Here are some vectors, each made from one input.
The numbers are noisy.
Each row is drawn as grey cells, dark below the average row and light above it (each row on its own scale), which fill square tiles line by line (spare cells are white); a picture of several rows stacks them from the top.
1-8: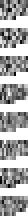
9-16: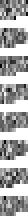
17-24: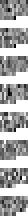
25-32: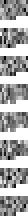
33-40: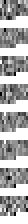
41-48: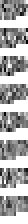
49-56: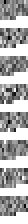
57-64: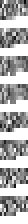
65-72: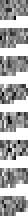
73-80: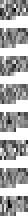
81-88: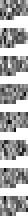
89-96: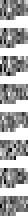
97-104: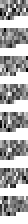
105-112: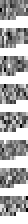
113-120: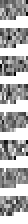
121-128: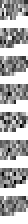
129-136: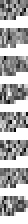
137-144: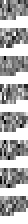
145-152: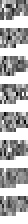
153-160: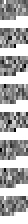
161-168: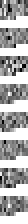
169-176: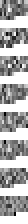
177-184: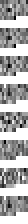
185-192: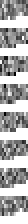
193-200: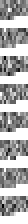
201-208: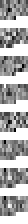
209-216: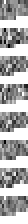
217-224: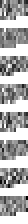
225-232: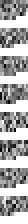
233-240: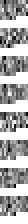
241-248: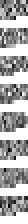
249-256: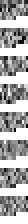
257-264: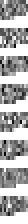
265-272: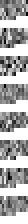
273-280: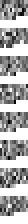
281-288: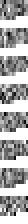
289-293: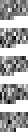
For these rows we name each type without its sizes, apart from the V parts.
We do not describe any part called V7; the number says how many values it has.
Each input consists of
a list of items, each a true/false value and a value of V7.
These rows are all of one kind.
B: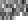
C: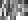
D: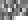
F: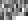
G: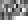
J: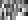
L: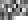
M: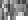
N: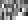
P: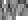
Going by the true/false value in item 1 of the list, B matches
M and P.
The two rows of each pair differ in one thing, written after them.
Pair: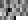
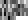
the value of V7 in item 2 of the list
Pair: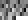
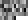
the value of V7 in item 1 of the list
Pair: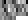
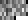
the value of V7 in item 1 of the list
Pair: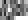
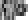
the value of V7 in item 2 of the list
